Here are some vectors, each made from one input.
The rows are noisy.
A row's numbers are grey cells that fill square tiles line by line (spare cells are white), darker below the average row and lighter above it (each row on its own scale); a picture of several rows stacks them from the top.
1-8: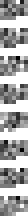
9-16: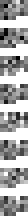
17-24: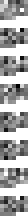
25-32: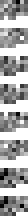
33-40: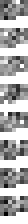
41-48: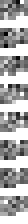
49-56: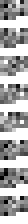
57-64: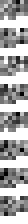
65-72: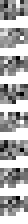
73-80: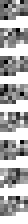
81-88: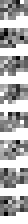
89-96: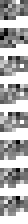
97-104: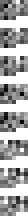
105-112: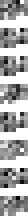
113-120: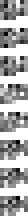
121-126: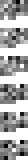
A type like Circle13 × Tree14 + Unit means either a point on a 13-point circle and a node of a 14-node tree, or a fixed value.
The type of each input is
Bool × (Line6 + List2(Line5)).
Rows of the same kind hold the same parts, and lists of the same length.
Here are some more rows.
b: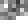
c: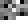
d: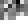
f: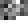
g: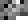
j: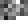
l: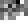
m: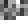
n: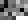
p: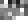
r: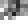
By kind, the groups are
b, f, j, m
c, g, p
d, l, n
r

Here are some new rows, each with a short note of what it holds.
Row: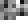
a true/false value, together with a list of one item
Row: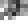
a true/false value, together with the empty list
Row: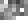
a true/false value, together with a list of one item
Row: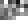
a true/false value, together with a list of two items
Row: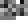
a true/false value, together with the empty list
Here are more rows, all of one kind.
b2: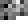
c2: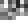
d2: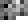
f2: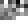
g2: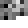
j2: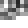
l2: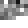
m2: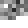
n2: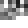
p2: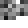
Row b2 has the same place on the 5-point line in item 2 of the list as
d2, g2 and l2.
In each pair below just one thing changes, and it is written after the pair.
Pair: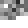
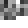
the true/false value
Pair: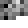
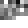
the true/false value
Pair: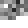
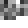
the true/false value
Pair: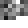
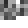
the place on the 5-point line in item 1 of the list
